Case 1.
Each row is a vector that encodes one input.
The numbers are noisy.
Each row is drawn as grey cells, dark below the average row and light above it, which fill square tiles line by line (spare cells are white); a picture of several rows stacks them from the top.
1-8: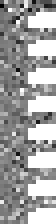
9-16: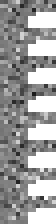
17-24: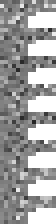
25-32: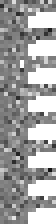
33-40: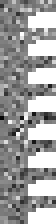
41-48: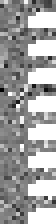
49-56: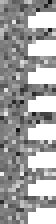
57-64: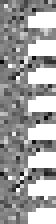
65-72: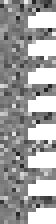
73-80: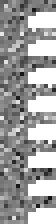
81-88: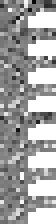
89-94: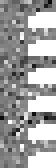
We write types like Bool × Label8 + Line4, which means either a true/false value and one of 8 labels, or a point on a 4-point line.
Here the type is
Line12.
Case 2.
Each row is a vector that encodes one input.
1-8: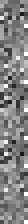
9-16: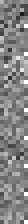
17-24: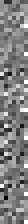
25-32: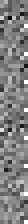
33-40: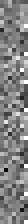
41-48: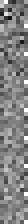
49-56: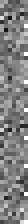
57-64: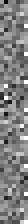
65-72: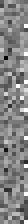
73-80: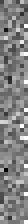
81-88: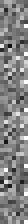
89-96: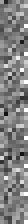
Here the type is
Line17.
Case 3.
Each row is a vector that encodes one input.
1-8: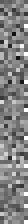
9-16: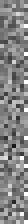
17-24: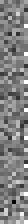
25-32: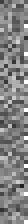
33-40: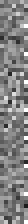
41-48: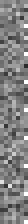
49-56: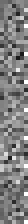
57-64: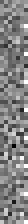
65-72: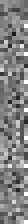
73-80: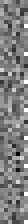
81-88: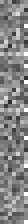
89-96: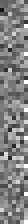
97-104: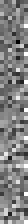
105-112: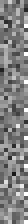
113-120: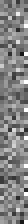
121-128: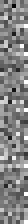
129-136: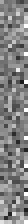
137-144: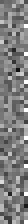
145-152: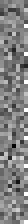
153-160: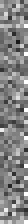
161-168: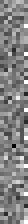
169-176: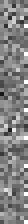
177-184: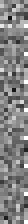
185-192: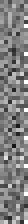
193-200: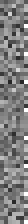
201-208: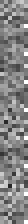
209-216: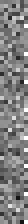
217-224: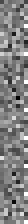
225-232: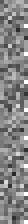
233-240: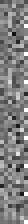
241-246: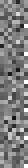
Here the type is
Line15.
